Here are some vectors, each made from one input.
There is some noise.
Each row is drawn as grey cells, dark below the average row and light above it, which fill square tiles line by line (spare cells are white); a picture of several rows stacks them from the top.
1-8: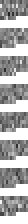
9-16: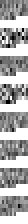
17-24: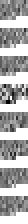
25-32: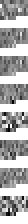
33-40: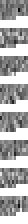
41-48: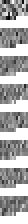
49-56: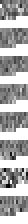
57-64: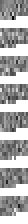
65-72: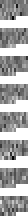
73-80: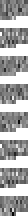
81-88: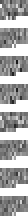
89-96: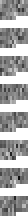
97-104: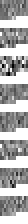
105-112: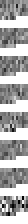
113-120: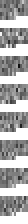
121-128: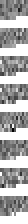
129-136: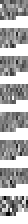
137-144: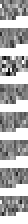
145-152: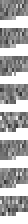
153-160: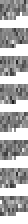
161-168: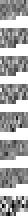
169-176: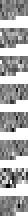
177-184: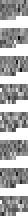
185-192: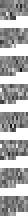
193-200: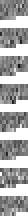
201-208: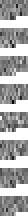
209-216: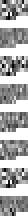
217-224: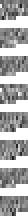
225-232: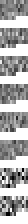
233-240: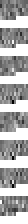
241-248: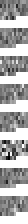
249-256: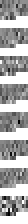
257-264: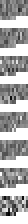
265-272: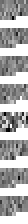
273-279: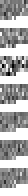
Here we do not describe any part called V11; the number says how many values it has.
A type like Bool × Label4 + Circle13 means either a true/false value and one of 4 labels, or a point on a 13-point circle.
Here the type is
Line6 × List3(Line5) × V11 + Line7.
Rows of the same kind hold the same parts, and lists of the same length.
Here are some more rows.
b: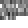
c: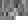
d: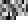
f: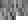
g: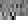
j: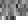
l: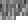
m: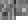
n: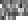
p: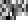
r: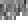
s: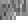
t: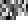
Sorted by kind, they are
b, n
c
d, p, t
f, g, j
l, m, r, s

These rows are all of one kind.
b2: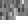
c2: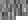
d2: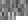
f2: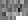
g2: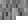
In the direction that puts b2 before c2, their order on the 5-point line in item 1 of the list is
f2, b2, d2, g2, c2.
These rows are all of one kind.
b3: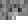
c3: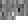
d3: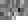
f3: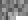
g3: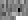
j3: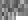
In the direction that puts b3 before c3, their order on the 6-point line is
b3, g3, d3, c3, f3, j3.
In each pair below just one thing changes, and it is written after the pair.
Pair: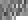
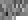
the place on the 5-point line in item 1 of the list
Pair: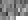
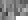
the place on the 6-point line
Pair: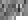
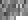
the place on the 6-point line
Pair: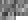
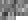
the place on the 6-point line
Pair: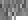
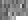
the place on the 6-point line
